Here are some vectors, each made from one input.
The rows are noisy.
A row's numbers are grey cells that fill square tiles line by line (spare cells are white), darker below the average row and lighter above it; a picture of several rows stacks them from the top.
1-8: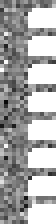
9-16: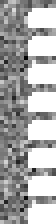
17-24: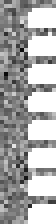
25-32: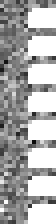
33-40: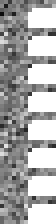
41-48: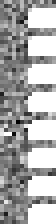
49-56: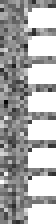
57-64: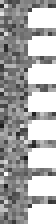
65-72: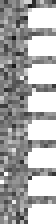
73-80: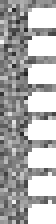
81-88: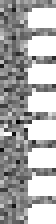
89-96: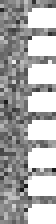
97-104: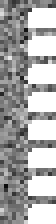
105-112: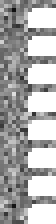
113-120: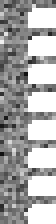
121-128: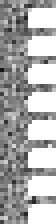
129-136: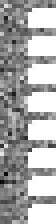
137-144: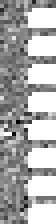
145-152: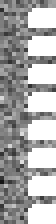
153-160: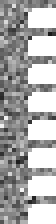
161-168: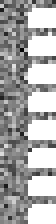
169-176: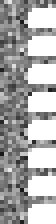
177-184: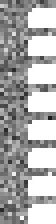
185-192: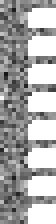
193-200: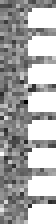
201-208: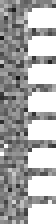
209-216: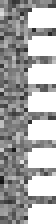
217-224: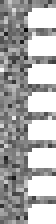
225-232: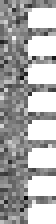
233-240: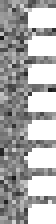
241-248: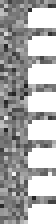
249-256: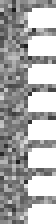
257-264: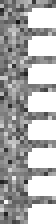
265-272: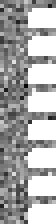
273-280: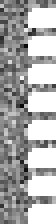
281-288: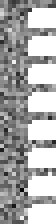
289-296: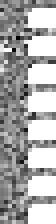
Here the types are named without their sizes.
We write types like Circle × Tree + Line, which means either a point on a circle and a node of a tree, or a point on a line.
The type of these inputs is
List(Circle).
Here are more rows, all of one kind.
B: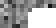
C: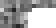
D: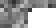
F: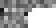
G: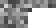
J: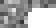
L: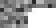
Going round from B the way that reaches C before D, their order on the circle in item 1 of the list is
B, C, F, J, L, D, G.
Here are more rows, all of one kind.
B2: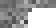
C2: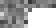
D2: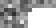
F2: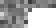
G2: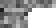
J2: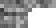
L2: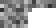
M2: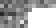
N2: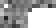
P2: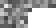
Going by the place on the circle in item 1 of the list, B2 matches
C2 and F2.
